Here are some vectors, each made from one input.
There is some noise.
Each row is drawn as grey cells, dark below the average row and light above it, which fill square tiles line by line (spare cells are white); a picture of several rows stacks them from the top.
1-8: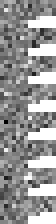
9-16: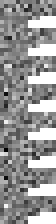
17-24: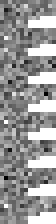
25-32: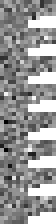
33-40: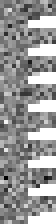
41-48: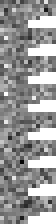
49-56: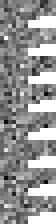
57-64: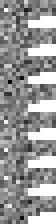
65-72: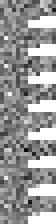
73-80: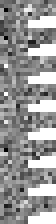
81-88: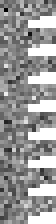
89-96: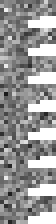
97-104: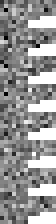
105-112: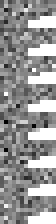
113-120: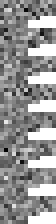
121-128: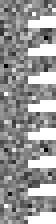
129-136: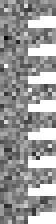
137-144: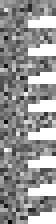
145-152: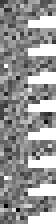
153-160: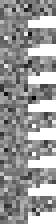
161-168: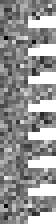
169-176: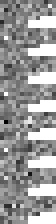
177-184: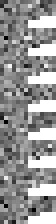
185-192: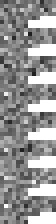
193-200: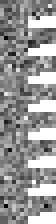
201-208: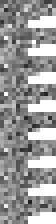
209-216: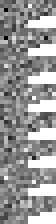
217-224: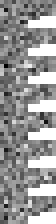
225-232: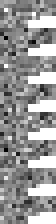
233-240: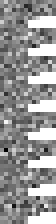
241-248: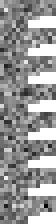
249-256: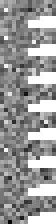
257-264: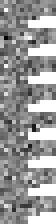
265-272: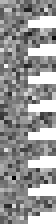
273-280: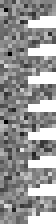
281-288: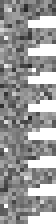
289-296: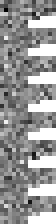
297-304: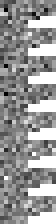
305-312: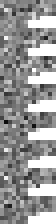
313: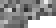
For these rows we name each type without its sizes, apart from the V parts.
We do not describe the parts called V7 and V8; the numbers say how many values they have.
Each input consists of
a true/false value and a value of V7, together with either a node of a tree, or a value of V8.
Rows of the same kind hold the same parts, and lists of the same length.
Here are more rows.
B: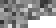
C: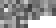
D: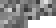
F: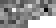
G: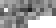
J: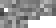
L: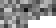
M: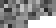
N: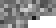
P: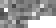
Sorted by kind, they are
B, C, F, G, J, M, N, P
D, L

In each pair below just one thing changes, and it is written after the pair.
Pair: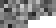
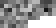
the node of the tree
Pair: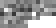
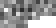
the node of the tree
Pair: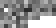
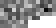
the true/false value
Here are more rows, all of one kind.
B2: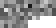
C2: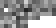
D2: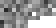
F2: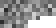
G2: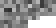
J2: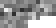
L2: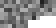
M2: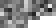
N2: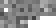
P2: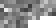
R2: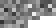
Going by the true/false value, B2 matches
C2, J2, N2 and P2.
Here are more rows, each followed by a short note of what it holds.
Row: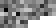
a true/false value, a value of V7 and a value of V8
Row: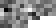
a true/false value, a value of V7 and a value of V8
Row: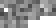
a node of a tree, a true/false value and a value of V7
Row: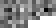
a node of a tree, a true/false value and a value of V7
